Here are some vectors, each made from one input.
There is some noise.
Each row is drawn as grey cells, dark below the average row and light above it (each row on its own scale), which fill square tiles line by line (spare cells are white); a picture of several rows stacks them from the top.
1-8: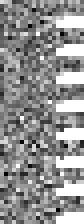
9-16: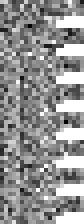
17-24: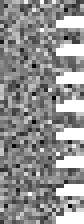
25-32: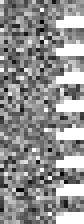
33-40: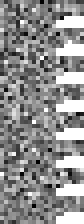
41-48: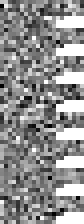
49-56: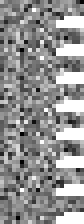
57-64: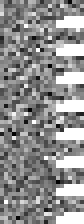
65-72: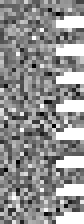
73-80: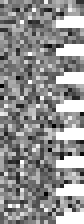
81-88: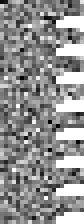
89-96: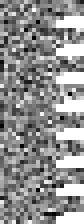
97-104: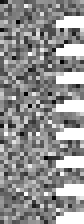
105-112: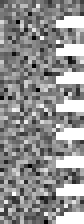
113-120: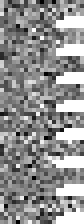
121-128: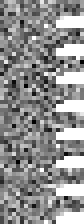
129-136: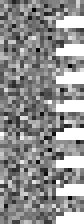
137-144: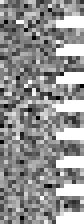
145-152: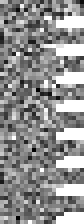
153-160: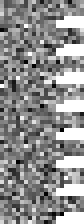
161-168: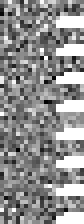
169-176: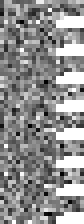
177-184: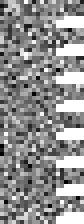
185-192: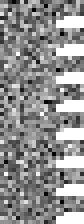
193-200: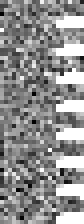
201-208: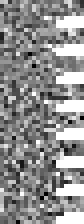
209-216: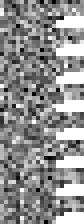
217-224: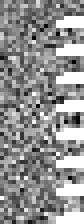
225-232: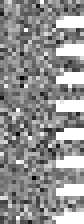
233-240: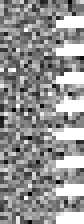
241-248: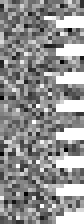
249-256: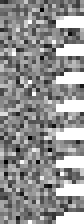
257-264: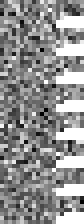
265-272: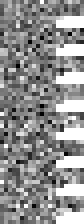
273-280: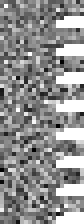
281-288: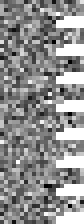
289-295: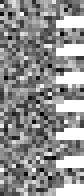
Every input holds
either three labels (each one of 6), or a point on a 6-point line.
